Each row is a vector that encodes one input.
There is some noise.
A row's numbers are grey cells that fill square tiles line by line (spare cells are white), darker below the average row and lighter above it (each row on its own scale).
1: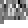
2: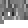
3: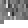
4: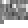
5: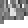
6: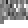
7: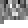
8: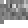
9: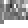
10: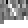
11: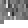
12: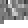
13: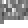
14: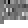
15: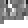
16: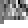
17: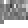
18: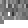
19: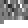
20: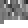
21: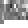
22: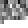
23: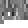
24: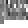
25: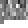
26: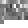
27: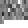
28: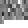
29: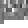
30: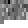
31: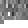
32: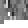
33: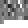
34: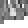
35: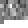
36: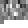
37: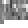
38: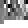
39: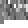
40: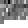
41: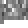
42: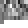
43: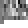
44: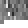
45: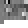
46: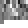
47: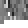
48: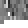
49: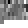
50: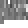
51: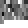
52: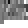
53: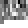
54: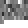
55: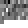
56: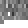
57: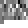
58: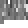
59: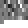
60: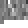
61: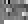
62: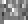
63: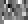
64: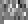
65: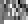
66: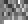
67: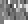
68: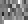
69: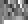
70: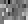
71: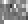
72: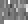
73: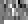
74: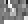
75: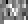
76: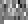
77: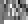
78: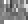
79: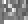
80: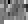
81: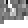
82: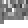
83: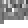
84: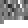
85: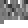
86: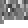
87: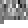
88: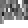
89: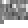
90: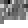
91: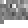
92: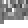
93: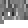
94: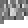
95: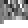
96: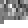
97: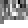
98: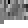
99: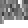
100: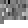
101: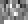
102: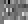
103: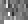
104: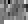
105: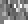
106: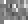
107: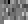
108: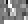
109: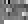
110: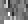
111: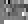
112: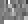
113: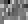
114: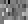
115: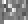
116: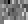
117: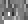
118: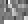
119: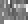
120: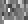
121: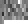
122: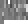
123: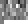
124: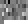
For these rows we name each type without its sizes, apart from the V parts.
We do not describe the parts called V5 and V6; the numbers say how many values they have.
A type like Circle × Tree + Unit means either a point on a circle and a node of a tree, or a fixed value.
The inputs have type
Bool × Bool × Bool × V5 × V6 + Line.
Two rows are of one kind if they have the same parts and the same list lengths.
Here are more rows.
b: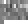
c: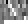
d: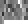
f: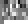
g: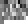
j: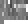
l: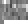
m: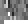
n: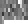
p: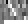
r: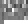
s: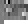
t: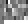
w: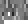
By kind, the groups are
b, c, d, f, g, j, l, n, p, r, s, t
m, w

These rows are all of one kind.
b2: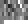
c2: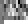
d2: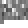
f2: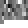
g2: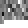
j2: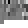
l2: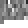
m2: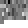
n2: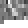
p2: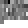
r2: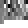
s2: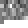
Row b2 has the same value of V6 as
d2, j2 and n2.
